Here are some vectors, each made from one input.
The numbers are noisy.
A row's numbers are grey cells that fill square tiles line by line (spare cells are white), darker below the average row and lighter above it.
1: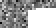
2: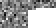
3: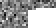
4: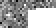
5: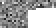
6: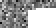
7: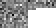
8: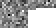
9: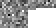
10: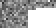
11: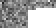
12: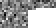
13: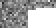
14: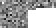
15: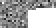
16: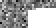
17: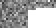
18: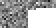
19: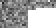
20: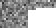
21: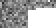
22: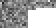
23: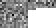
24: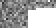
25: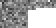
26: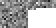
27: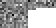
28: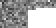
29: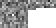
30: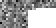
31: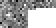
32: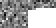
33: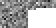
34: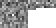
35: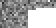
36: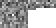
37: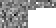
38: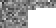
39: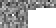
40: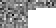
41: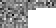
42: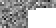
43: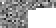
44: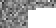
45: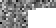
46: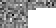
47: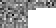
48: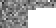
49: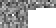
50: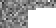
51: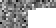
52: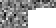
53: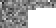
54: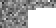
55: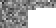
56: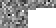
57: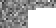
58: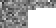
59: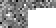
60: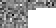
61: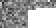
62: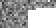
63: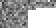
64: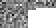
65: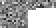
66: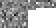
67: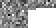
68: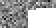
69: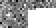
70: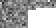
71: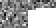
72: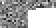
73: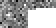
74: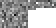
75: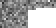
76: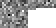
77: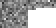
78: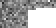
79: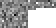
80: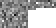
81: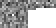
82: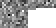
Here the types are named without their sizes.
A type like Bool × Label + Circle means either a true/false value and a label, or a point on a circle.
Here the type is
Bool × Line + Tree.
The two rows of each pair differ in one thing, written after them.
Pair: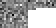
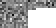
the place on the line
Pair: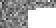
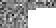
the true/false value
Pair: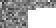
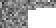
the place on the line
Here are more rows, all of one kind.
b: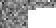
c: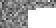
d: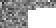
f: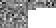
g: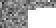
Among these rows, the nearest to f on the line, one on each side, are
d and g.
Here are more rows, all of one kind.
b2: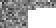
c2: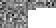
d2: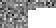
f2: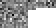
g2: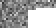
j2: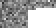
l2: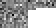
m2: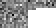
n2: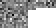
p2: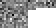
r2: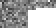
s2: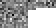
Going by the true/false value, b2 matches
g2, j2 and r2.
